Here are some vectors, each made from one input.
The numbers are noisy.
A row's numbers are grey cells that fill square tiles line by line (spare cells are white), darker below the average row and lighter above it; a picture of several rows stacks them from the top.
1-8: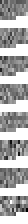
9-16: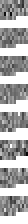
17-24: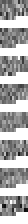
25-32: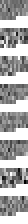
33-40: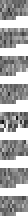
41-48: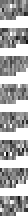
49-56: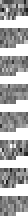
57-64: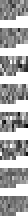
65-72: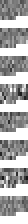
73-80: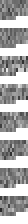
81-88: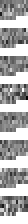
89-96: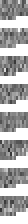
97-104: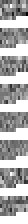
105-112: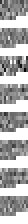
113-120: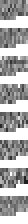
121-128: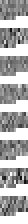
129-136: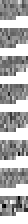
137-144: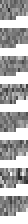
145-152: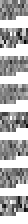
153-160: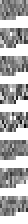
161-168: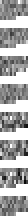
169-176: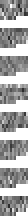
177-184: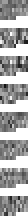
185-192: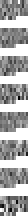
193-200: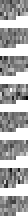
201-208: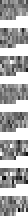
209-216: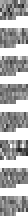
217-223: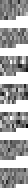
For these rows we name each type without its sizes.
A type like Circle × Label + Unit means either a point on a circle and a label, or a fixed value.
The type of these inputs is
Label × Tree + List(Bool × Line).
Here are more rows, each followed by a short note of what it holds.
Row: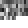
the empty list
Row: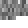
a list of one item
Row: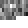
a label and a node of a tree
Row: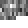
a label and a node of a tree
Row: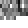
a label and a node of a tree
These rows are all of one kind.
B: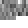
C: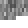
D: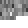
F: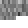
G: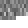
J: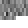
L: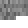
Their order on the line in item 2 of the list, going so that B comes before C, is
L, D, F, B, J, C, G.
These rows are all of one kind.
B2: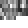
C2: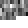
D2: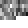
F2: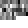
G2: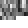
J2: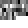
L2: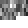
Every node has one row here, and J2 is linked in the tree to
B2 and L2.
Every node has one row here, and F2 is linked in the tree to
B2 and D2.
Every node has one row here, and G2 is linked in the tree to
C2.
